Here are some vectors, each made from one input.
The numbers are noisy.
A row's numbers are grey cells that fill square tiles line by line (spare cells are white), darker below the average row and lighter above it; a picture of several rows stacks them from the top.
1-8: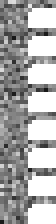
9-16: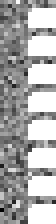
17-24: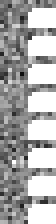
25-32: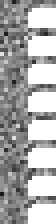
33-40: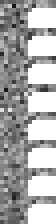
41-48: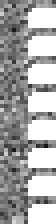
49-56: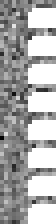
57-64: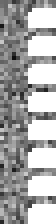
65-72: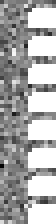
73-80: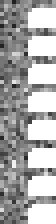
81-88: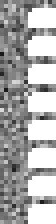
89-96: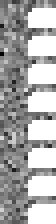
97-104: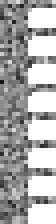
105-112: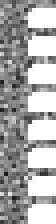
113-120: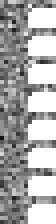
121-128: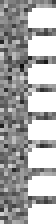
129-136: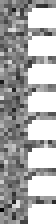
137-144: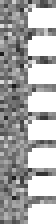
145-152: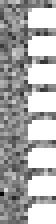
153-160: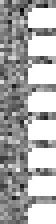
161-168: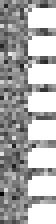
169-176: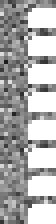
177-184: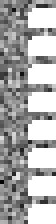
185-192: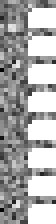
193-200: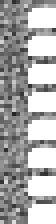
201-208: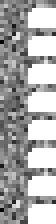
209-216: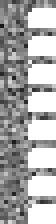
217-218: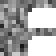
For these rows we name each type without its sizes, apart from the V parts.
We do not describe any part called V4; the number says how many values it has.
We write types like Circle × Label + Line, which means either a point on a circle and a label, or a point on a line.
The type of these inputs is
(Line + Tree) × V4 + List(Circle).
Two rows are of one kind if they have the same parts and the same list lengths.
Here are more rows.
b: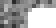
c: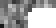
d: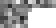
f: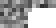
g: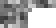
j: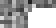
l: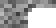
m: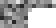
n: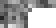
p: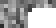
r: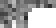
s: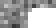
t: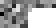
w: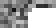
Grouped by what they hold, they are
b, s
c, p
d, g, m, n, r
f, j, w
l
t

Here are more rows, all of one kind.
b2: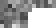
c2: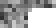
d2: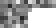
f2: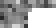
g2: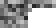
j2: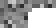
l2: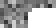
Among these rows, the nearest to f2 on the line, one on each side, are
b2 and c2.
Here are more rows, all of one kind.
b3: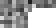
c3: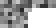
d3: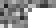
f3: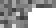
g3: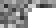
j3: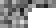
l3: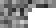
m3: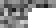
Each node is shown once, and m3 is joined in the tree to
d3.
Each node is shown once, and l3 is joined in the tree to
d3, f3 and j3.
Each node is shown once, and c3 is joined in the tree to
j3.
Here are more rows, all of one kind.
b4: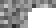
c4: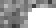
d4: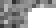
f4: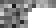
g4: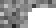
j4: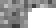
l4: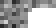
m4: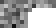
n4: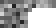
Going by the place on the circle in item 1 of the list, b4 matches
c4, g4 and j4.
